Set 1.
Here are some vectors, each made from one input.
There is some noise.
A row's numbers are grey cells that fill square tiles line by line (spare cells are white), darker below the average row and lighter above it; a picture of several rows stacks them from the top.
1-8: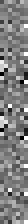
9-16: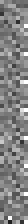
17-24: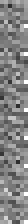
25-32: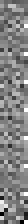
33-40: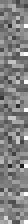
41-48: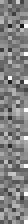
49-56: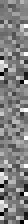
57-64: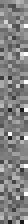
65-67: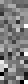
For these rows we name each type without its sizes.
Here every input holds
either a point on a circle and a true/false value, or a fixed value.
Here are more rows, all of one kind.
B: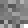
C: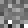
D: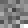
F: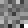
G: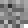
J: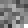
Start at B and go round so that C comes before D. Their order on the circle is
B, G, F, C, D, J.
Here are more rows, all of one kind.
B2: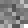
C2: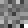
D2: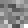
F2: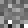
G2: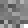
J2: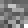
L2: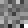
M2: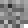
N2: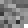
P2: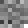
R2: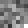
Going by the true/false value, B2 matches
D2, G2, M2 and P2.
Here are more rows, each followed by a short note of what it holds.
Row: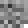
a point on a circle and a true/false value
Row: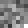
a point on a circle and a true/false value
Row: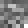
a point on a circle and a true/false value
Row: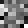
a fixed value
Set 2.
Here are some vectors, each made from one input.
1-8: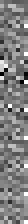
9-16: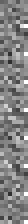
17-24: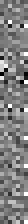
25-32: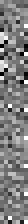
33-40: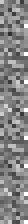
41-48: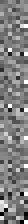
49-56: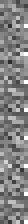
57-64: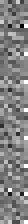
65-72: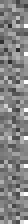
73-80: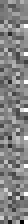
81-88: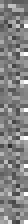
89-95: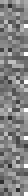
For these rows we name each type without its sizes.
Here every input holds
either a point on a circle and a true/false value, or a fixed value.
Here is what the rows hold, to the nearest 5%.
About 95% of them hold a point on a circle and a true/false value. The rest hold a fixed value.
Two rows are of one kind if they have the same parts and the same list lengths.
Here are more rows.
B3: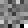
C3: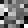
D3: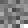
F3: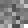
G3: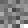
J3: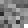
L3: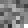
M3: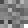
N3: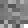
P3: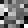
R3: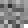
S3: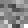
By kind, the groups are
B3, D3, F3, G3, J3, L3, M3, N3, R3, S3
C3, P3

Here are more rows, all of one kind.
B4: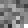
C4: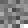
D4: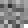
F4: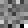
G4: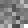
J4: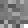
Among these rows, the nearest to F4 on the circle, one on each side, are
D4 and G4.
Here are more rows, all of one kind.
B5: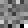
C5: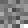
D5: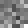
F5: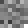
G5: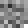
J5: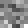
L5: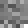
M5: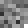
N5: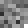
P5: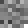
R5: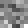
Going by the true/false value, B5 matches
M5 and N5.
